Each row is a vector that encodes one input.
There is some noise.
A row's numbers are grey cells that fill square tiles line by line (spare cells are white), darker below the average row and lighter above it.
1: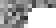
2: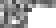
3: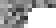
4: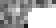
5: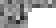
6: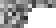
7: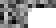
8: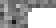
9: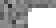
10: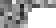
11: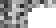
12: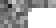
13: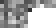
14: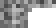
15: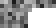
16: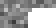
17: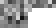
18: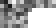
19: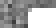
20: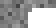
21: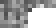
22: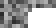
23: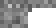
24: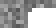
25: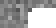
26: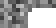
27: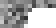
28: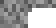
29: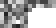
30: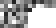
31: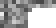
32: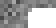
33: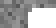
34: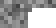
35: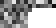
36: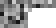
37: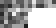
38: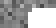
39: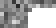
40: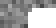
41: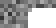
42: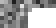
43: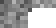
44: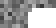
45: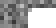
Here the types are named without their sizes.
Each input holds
a list of points on a line.
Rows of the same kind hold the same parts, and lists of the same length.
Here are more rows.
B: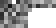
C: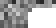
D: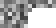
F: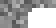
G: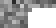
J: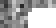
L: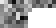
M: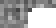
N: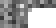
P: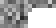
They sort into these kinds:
B, G, J, N
C, F, M
D, L, P

